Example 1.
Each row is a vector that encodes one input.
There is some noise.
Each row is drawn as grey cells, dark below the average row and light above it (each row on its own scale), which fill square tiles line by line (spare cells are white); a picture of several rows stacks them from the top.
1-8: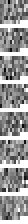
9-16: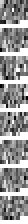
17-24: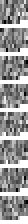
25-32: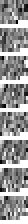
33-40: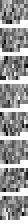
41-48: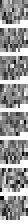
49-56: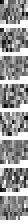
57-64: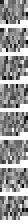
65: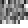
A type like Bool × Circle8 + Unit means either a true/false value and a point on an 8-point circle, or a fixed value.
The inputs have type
(Bool × Bool × Bool + Unit) × Line5.
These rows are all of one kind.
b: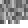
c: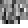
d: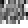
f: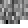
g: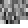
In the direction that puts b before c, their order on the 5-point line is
b, c, d, g, f.
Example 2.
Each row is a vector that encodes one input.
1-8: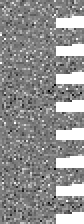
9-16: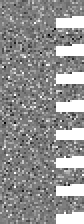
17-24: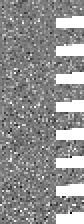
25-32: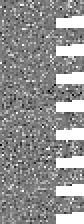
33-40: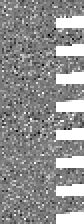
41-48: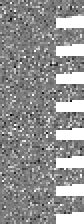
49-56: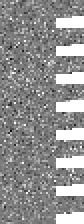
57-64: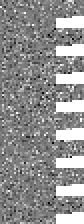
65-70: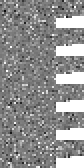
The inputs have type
Circle6 × Label9 + Unit.
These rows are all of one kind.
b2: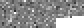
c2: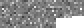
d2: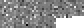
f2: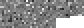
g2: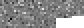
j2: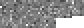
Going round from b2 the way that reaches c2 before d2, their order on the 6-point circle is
b2, j2, g2, f2, c2, d2.
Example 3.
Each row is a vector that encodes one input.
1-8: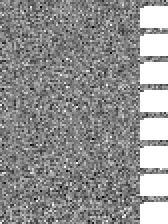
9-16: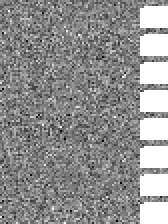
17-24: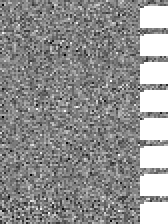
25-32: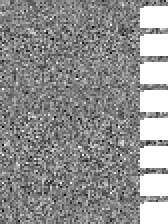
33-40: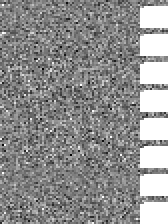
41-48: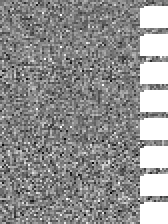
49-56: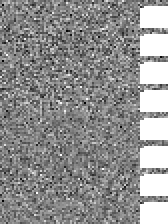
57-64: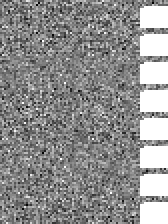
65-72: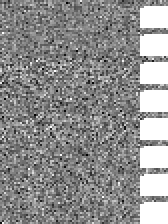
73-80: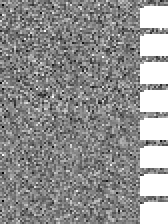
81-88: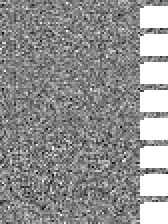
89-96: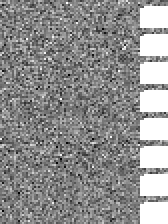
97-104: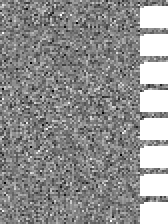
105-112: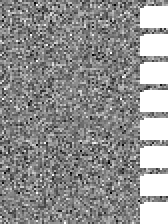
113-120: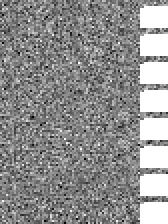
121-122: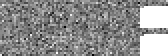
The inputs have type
Bool × Line5.
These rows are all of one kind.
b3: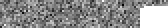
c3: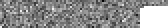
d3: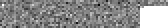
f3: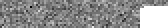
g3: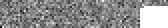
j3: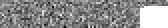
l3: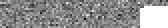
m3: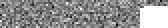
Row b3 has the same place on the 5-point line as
g3 and m3.
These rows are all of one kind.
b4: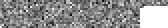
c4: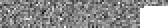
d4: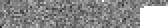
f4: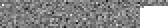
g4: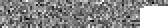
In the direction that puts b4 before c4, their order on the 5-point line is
f4, b4, g4, d4, c4.
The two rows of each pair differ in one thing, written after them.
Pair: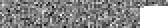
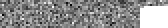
the place on the 5-point line
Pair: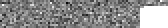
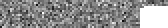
the place on the 5-point line
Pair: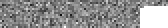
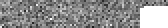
the place on the 5-point line
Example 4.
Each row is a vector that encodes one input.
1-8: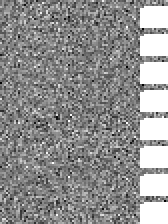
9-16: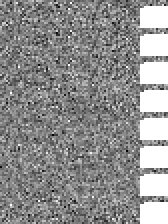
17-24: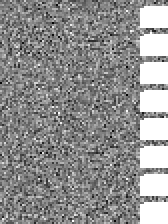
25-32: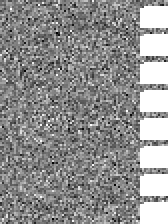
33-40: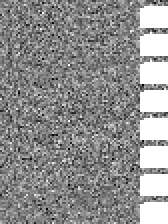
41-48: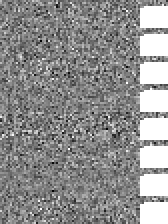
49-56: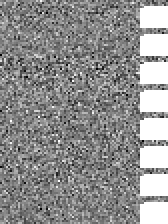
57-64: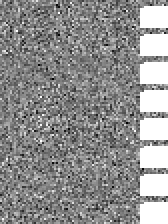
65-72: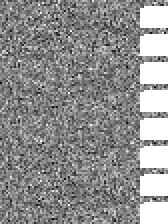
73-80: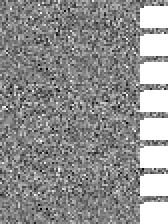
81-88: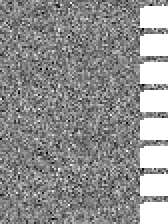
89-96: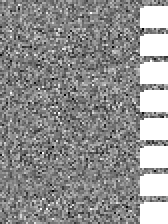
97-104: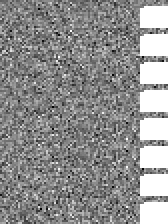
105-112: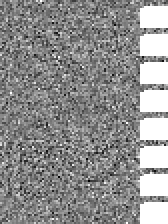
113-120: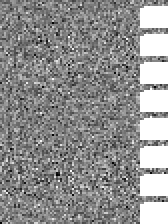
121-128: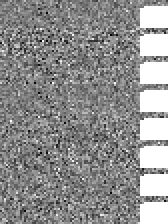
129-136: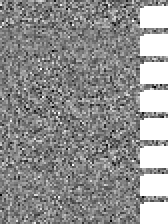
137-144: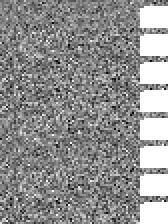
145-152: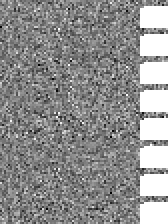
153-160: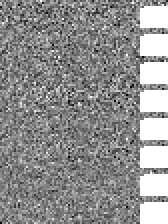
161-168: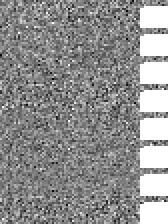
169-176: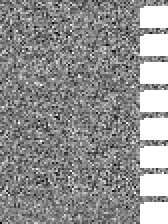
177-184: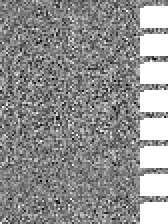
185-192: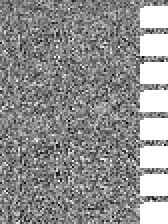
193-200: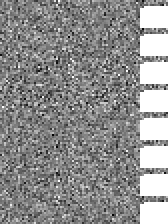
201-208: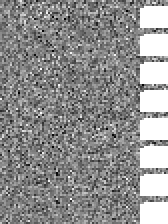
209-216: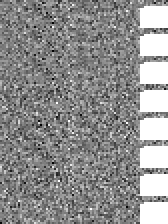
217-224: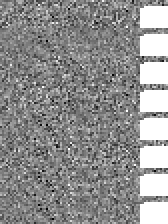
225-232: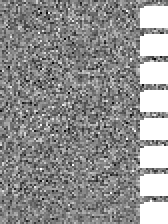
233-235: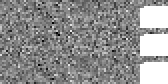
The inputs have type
Circle6 + Circle11.
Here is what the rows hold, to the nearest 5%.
About 40% of them hold a point on a 6-point circle. The rest hold a point on an 11-point circle.
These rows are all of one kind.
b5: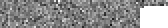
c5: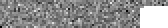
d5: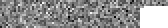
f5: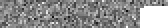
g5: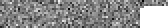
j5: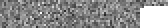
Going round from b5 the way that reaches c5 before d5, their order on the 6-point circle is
b5, g5, c5, d5, f5, j5.
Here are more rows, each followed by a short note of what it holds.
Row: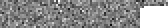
a point on a 6-point circle
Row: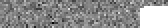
a point on an 11-point circle
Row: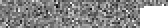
a point on an 11-point circle
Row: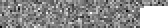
a point on a 6-point circle
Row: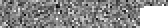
a point on an 11-point circle
